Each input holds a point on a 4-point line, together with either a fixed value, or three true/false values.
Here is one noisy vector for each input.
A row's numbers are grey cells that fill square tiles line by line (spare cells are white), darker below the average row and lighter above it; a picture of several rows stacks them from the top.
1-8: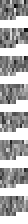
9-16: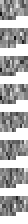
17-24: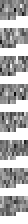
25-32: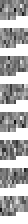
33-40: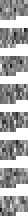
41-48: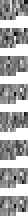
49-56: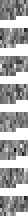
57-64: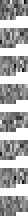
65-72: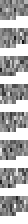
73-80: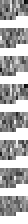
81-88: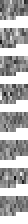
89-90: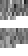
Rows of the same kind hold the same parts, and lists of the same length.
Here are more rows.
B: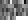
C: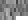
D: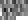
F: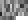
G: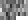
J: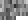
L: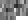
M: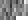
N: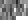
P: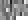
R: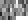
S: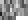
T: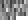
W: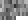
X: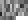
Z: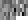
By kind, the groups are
B, C, D, G, J, L, M, N, P, T, W, Z
F, R, S, X

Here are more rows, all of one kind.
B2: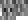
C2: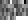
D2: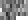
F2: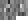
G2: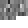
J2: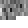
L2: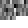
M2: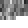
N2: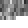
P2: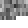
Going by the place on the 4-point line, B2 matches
C2, L2, M2 and N2.
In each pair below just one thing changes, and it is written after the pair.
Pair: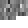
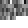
the place on the 4-point line
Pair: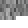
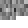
the place on the 4-point line
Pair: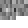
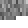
one of the three true/false values
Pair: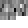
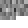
the place on the 4-point line
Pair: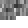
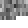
the place on the 4-point line
